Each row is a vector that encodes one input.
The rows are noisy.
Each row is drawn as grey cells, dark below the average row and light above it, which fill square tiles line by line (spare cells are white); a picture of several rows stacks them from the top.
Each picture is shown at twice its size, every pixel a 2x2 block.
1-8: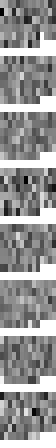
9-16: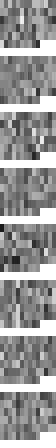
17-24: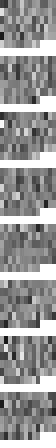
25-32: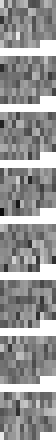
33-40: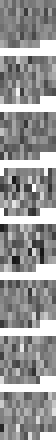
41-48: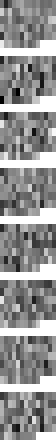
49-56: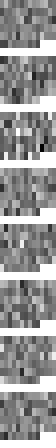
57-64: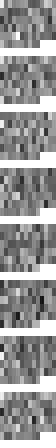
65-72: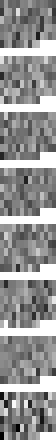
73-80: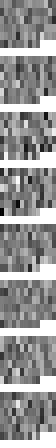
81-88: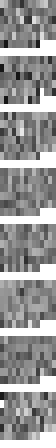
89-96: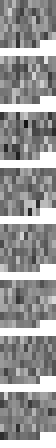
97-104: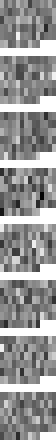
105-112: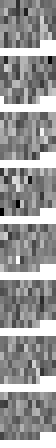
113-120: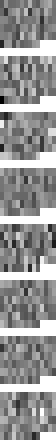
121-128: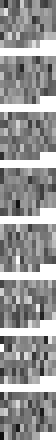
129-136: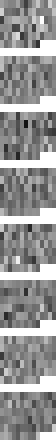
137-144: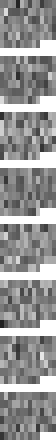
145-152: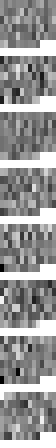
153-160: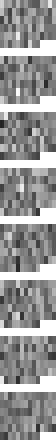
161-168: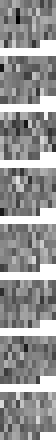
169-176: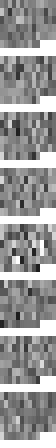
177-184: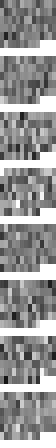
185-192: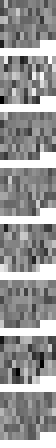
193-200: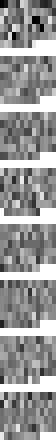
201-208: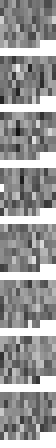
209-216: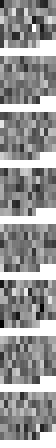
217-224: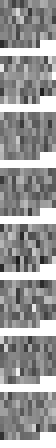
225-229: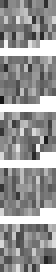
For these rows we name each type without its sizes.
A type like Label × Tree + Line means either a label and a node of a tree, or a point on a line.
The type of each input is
(Bool × Bool × Bool × Bool + Unit) × Tree.
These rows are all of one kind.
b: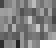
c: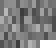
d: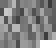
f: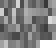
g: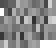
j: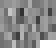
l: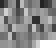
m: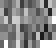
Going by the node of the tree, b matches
c and d.
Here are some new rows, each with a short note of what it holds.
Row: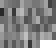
a node of a tree
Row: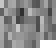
a node of a tree and four true/false values
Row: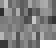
a node of a tree
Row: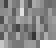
a node of a tree and four true/false values
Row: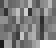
a node of a tree
